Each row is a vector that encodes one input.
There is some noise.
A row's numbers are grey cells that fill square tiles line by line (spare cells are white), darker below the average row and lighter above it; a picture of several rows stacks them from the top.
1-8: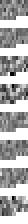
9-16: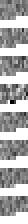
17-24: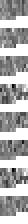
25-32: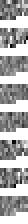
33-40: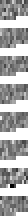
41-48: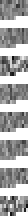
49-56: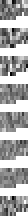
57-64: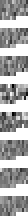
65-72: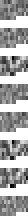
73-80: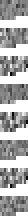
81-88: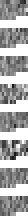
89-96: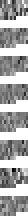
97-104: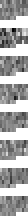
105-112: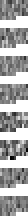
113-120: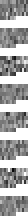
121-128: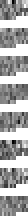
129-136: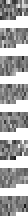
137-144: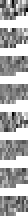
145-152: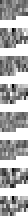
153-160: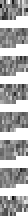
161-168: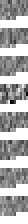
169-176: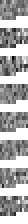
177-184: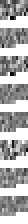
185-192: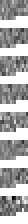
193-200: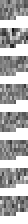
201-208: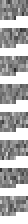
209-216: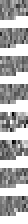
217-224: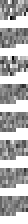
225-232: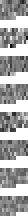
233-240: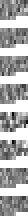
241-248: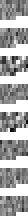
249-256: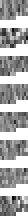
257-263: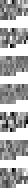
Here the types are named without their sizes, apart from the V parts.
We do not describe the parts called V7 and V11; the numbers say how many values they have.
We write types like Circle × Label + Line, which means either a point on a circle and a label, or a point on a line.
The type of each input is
Bool × Bool × Bool + Label × (Line + V7) × V11.
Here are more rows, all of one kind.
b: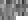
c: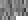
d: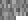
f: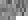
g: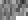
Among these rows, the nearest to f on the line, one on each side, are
c and d.
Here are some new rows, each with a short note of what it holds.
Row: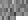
a label, a point on a line and a value of V11
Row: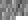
a label, a value of V7 and a value of V11
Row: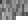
a label, a value of V7 and a value of V11
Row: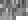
a label, a value of V7 and a value of V11
